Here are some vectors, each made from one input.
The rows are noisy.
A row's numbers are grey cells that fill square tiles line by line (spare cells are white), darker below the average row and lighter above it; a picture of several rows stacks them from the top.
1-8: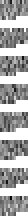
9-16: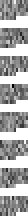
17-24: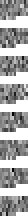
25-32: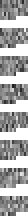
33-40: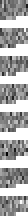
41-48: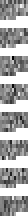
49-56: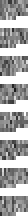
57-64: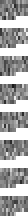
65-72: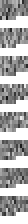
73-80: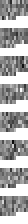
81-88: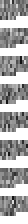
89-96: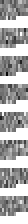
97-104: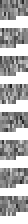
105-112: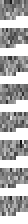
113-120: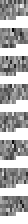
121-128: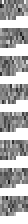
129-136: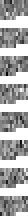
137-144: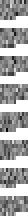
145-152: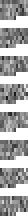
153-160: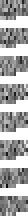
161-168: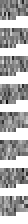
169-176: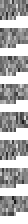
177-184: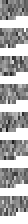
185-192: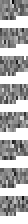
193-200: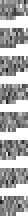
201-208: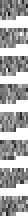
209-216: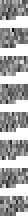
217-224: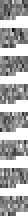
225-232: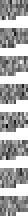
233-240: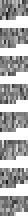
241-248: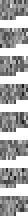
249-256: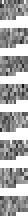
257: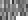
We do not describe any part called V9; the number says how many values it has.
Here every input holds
a value of V9, together with either a point on a 10-point circle, or a point on a 7-point line.
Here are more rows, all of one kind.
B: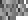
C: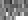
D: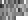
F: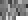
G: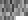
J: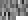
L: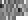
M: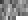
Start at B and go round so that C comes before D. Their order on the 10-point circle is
B, M, J, F, C, L, D, G.
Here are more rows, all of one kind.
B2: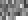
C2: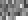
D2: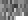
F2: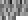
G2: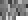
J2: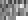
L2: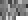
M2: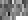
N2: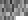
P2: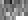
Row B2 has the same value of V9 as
C2 and J2.
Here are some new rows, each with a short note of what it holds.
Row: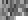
a point on a 7-point line and a value of V9
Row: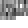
a point on a 7-point line and a value of V9
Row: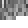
a point on a 10-point circle and a value of V9
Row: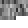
a point on a 7-point line and a value of V9
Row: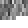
a point on a 10-point circle and a value of V9
